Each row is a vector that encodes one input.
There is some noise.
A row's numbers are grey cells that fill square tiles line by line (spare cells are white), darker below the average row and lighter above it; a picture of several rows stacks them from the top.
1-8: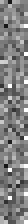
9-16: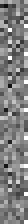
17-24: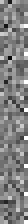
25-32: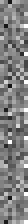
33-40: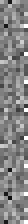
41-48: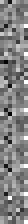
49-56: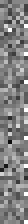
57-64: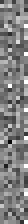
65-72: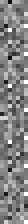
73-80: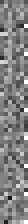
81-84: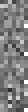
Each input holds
a point on a 6-point line, together with either a fixed value, or three true/false values.
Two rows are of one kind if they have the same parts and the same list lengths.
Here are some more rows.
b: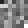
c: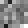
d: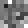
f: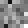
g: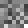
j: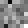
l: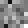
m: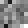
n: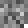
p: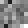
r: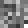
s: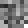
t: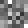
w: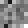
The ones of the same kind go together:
b, d, g, n, r, s, t
c, f, j, l, m, p, w

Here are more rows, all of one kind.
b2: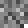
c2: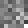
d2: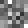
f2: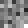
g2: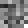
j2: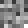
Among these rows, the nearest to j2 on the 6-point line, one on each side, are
c2 and d2.
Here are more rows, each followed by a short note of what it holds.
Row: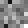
a point on a 6-point line
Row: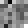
a point on a 6-point line
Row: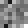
a point on a 6-point line
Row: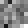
a point on a 6-point line
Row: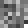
a point on a 6-point line and three true/false values
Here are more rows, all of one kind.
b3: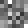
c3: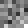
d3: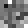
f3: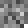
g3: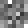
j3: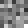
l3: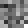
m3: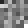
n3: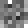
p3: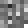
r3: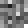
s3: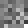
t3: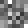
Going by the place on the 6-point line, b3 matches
m3 and t3.
